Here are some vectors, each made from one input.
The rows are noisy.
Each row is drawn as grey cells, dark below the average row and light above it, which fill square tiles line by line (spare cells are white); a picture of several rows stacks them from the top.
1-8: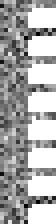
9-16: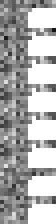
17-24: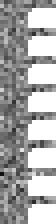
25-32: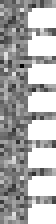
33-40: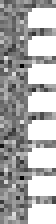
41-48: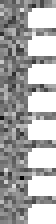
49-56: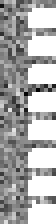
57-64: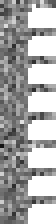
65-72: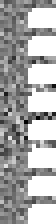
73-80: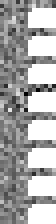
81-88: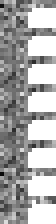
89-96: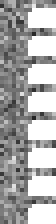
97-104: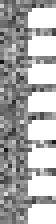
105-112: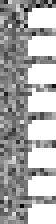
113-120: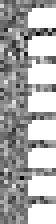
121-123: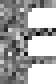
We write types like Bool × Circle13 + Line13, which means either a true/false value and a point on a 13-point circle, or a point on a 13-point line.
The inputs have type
Bool × Circle6 + Unit.
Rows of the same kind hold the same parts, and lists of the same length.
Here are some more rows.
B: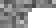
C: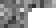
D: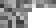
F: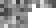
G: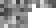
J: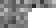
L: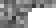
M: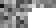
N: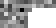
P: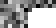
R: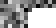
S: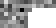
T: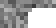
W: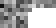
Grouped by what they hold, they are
B, C, D, F, G, J, L, M, N, S, T, W
P, R

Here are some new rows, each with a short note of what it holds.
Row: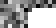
a fixed value
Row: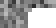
a point on a 6-point circle and a true/false value
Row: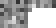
a point on a 6-point circle and a true/false value
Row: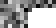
a fixed value
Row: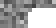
a point on a 6-point circle and a true/false value
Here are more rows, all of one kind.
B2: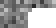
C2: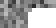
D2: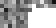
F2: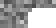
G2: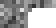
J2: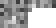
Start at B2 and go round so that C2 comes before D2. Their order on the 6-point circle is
B2, C2, J2, F2, D2, G2.
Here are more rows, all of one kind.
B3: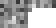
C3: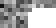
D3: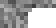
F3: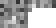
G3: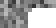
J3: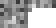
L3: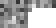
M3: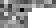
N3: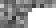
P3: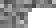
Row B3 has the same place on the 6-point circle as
D3, F3, J3 and L3.
